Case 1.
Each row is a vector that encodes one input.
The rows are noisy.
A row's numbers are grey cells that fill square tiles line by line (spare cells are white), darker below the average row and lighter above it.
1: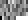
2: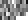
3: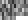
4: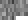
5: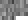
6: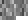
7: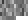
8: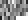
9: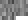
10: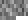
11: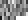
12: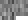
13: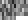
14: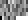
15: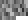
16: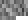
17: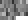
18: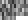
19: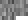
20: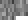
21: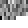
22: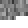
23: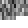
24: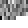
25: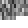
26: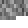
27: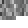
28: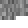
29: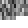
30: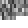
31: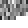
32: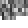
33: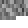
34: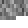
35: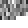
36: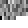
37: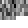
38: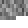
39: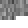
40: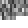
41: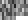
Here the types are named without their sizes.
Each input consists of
a point on a line.
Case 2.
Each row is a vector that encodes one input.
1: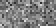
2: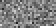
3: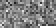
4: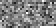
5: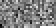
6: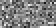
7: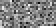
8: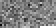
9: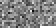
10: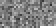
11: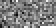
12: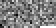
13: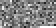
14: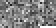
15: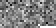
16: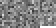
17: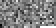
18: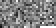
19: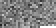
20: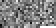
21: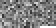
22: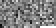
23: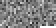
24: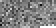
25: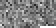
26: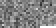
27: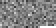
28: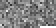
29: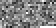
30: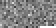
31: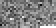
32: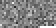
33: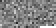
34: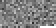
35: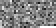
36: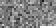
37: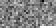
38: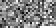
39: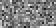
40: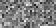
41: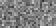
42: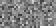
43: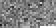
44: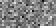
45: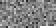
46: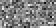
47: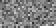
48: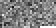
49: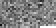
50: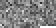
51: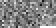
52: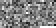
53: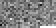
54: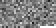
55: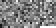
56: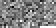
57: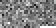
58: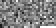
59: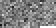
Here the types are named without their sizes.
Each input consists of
a point on a line.
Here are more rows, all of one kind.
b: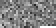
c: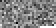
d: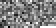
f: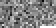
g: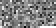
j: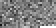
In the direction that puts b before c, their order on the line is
g, b, c, f, j, d.
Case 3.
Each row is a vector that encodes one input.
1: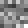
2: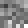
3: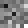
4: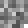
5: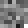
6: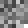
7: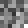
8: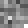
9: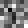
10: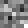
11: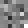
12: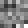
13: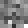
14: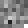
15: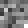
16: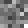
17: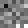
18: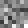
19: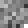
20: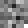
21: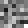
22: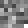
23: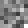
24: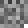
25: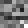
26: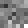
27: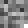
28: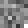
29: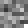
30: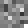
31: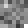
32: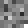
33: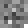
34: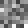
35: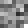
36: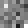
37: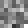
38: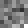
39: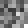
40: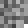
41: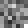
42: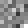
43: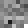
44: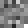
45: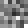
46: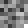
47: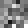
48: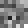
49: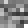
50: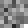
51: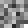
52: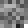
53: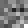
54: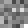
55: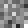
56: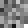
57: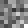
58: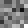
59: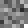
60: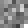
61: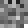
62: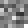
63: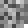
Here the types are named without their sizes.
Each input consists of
four true/false values.
